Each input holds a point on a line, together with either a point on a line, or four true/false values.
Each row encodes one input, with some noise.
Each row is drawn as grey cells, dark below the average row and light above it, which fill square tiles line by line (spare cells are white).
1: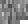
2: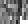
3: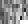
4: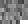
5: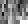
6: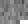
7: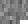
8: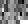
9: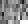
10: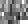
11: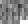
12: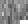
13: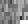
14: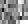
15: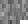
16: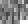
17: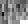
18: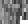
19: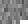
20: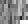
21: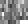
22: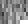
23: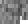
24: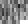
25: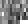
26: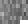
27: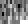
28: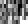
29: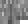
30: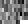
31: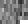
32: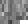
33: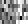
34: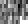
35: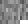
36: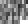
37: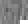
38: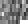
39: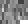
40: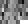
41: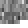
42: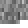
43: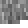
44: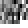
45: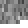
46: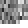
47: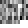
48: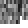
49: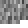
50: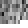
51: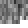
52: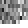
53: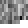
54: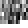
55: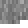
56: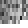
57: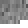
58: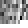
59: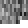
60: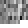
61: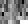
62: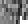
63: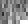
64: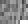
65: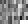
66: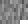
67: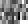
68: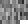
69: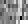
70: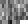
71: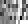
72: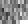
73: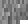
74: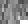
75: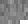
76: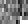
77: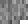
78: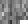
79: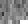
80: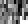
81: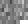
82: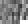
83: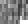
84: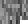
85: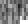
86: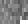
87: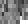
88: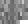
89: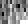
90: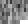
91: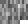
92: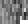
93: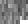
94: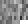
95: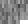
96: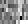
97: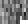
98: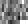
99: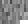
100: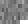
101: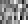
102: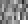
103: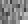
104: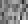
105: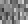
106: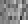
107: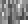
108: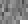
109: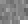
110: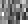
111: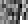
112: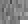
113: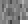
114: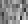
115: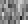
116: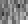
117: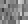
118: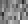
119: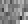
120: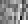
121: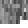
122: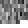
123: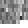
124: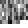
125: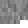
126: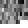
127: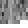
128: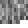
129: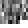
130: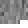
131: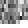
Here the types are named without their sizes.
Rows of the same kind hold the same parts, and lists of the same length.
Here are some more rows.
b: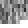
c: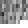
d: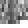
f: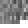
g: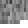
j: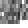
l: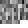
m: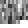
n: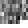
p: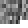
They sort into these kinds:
b, c, f, j, l, m
d, g, n, p

